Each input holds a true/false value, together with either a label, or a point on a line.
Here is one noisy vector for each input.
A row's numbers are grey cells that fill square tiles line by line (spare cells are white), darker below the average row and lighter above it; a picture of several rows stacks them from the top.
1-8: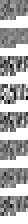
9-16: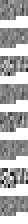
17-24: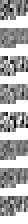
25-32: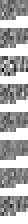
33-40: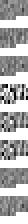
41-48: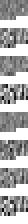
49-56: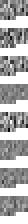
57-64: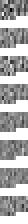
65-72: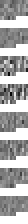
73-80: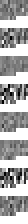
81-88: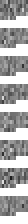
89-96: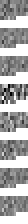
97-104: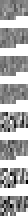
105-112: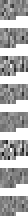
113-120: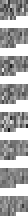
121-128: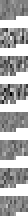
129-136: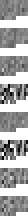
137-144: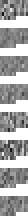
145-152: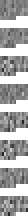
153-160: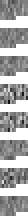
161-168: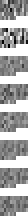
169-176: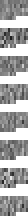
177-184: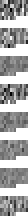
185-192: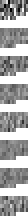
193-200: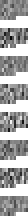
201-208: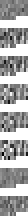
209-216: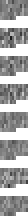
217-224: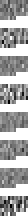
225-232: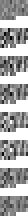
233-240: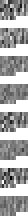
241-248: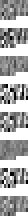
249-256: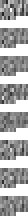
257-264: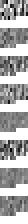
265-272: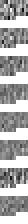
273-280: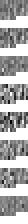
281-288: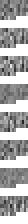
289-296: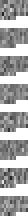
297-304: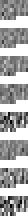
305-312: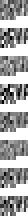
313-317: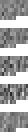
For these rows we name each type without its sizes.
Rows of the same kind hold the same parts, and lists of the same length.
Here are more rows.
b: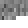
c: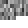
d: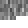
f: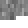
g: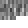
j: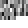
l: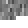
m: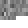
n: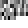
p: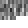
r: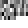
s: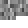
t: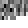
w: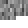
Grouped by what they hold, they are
b, c, d, g, j, m, n, p, r, s, t, w
f, l

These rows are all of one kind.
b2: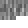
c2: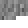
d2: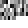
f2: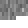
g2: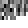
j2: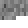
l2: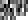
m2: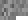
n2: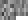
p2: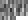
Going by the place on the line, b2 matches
c2, g2 and p2.
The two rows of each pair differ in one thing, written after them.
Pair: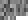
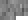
the place on the line
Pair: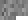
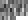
the place on the line
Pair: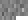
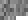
the true/false value
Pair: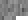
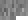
the true/false value
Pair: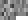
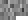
the true/false value
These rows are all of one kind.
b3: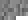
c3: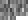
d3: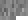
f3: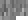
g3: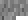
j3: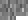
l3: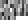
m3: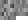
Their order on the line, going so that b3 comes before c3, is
f3, g3, m3, d3, b3, c3, j3, l3.
